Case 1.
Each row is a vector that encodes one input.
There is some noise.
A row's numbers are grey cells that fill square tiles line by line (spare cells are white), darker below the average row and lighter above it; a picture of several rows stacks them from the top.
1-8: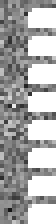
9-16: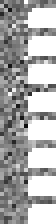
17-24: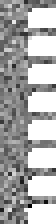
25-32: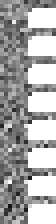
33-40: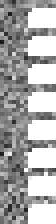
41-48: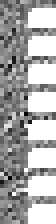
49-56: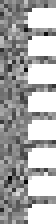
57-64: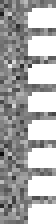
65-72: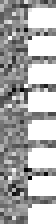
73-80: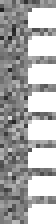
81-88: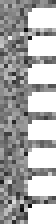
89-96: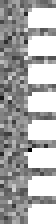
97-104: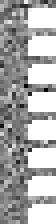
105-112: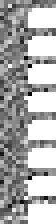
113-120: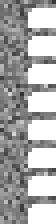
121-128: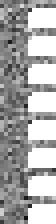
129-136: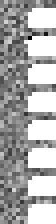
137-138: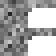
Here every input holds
a point on a 14-point line.
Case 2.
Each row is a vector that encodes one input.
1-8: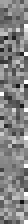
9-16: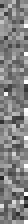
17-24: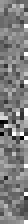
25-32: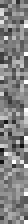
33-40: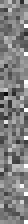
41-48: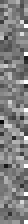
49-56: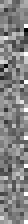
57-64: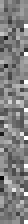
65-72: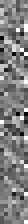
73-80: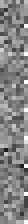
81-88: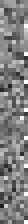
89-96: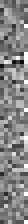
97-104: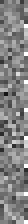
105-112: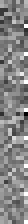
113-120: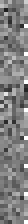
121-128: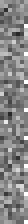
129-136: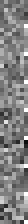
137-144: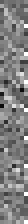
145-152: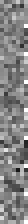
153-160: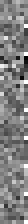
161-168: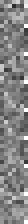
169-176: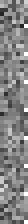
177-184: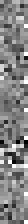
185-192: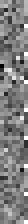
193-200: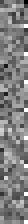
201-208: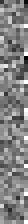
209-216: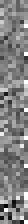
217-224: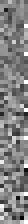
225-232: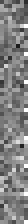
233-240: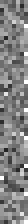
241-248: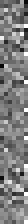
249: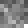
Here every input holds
a point on a 16-point circle.
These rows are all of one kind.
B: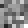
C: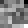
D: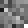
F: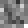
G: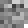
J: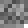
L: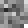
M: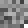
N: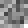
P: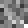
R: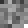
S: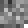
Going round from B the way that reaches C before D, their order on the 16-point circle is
B, G, N, L, F, J, M, R, C, P, D, S.
